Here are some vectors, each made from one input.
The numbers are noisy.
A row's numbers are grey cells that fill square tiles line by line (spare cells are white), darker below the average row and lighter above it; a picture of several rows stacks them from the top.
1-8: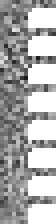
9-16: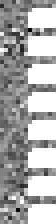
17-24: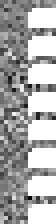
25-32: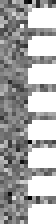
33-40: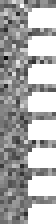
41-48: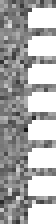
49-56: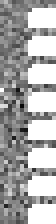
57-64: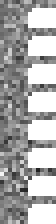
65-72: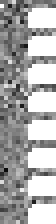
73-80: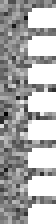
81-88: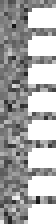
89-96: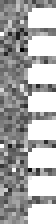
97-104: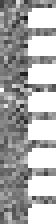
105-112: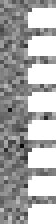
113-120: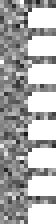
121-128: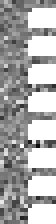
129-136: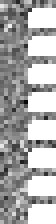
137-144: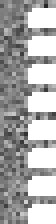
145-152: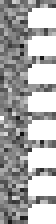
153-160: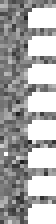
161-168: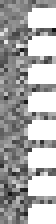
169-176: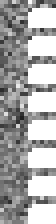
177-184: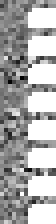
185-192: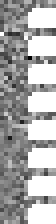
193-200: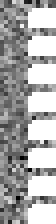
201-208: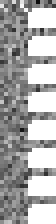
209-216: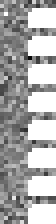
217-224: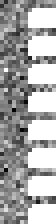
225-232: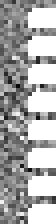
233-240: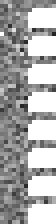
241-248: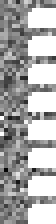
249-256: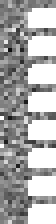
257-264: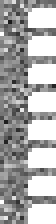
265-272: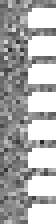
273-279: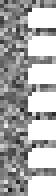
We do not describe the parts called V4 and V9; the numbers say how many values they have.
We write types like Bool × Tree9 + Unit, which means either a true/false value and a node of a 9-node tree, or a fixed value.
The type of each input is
(Bool × Line5 + Line6) × V4 + V9.
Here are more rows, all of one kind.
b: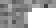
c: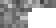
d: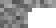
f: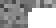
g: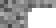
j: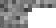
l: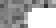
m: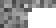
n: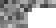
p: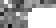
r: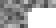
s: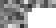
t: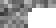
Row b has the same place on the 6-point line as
n, r, s and t.
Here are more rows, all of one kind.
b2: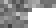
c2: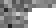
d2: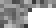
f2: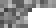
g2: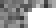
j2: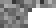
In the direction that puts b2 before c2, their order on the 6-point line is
b2, c2, f2, j2, d2, g2.
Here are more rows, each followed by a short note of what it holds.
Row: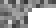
a point on a 5-point line, a true/false value and a value of V4
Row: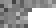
a point on a 6-point line and a value of V4
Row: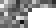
a value of V9
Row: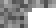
a point on a 6-point line and a value of V4
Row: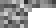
a value of V9
